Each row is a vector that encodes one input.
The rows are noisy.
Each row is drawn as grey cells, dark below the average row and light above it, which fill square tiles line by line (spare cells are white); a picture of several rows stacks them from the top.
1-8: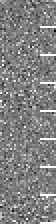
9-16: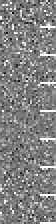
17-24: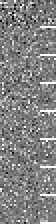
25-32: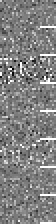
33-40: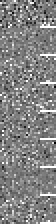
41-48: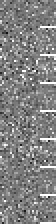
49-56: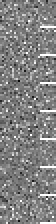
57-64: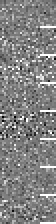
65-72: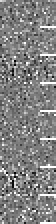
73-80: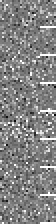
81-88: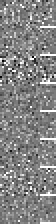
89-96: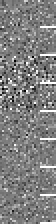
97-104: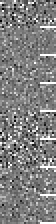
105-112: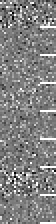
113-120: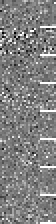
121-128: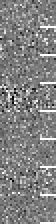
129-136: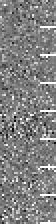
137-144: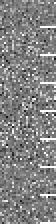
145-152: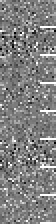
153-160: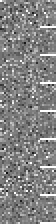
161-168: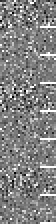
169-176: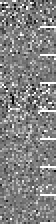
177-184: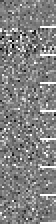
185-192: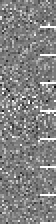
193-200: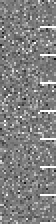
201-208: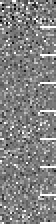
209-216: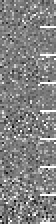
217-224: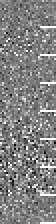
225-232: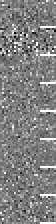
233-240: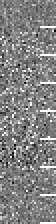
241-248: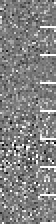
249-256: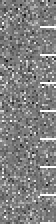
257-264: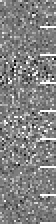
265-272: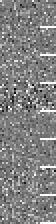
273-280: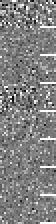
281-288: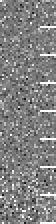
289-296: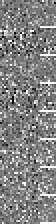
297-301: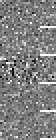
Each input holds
a point on a 19-point circle and a true/false value.
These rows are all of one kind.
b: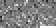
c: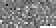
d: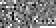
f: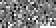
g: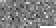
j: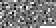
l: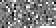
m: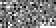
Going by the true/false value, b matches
c and g.
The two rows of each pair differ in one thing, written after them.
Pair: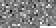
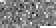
the place on the 19-point circle
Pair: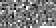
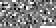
the place on the 19-point circle
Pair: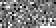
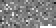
the true/false value
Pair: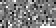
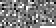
the place on the 19-point circle
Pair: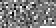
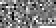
the place on the 19-point circle
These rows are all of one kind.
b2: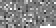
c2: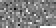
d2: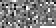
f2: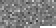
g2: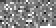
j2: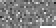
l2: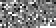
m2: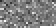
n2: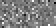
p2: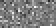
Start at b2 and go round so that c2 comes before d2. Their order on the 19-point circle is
b2, g2, l2, n2, j2, c2, p2, d2, m2, f2.
